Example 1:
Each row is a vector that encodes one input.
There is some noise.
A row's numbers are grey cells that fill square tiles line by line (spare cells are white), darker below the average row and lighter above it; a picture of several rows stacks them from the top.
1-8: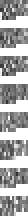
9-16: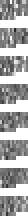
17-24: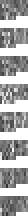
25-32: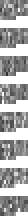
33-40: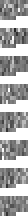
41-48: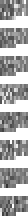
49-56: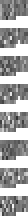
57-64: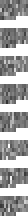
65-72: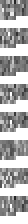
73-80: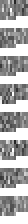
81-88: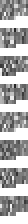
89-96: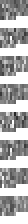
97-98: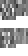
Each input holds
five true/false values.
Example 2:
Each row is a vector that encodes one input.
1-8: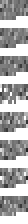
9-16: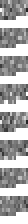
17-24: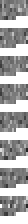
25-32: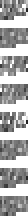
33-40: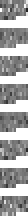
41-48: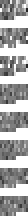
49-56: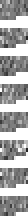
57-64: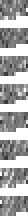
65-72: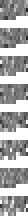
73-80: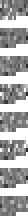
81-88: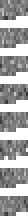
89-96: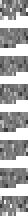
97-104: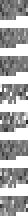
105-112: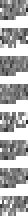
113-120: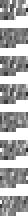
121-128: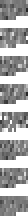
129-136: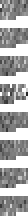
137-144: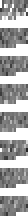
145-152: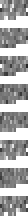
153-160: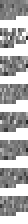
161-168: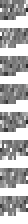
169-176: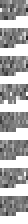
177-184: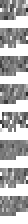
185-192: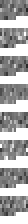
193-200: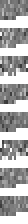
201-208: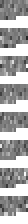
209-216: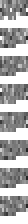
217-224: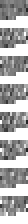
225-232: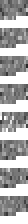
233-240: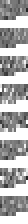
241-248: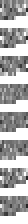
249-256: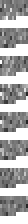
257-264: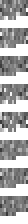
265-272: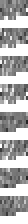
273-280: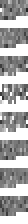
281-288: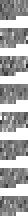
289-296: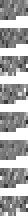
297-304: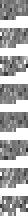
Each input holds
four true/false values.
